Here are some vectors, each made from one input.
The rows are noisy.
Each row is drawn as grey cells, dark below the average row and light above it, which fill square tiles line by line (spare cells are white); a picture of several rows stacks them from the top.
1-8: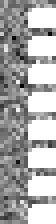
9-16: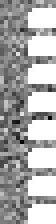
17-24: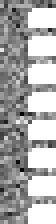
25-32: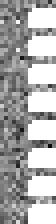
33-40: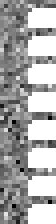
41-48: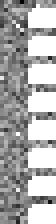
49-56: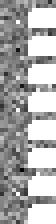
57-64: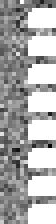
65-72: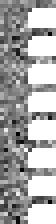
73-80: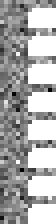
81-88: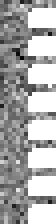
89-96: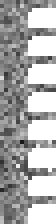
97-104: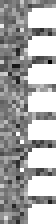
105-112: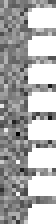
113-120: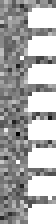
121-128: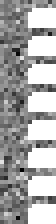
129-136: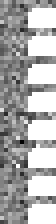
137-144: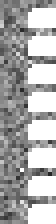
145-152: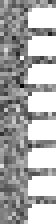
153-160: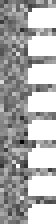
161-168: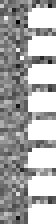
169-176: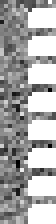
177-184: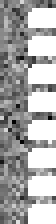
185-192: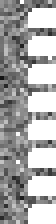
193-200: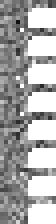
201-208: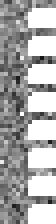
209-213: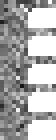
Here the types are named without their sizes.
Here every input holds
a point on a line, together with either a point on a circle and a true/false value, or a fixed value.
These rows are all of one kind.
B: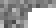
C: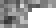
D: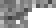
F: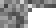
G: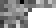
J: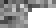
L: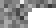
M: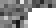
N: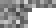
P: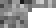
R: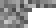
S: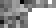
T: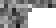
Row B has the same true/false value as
C, J and M.
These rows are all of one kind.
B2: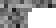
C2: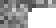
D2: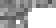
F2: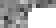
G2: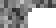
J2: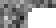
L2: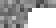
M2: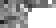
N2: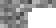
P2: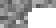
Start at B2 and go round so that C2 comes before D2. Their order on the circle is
B2, N2, L2, J2, C2, P2, F2, D2, M2, G2.
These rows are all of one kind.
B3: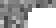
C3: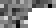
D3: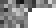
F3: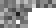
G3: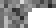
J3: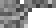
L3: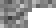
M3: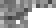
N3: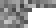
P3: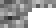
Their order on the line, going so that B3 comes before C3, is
D3, P3, L3, M3, B3, F3, N3, J3, G3, C3.
